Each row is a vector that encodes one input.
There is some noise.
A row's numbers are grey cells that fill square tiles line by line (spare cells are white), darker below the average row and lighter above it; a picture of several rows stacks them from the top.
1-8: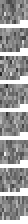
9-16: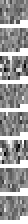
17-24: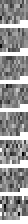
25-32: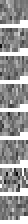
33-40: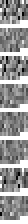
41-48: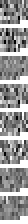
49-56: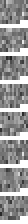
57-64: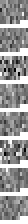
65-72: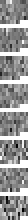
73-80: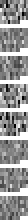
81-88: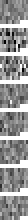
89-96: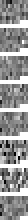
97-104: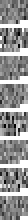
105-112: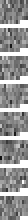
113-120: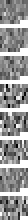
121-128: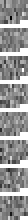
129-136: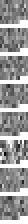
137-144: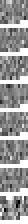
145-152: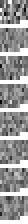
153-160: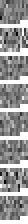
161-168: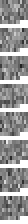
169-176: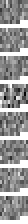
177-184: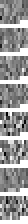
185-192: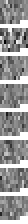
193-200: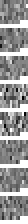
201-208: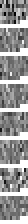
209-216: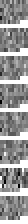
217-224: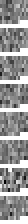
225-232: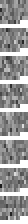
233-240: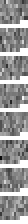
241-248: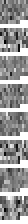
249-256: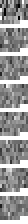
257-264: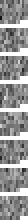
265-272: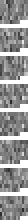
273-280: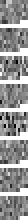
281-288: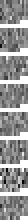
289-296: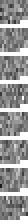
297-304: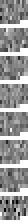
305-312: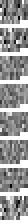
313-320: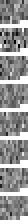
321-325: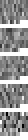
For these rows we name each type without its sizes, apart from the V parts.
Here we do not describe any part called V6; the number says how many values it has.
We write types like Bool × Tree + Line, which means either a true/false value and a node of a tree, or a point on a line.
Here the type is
Bool × ((Circle + Line) × Line + V6).
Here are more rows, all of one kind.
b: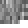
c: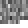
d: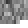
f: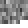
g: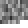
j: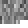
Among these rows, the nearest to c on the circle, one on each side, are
d and g.
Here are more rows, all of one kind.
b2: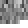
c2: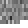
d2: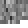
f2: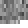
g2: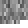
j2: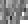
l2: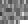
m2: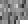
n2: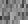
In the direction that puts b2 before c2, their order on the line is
n2, b2, m2, j2, d2, c2, g2, l2, f2.
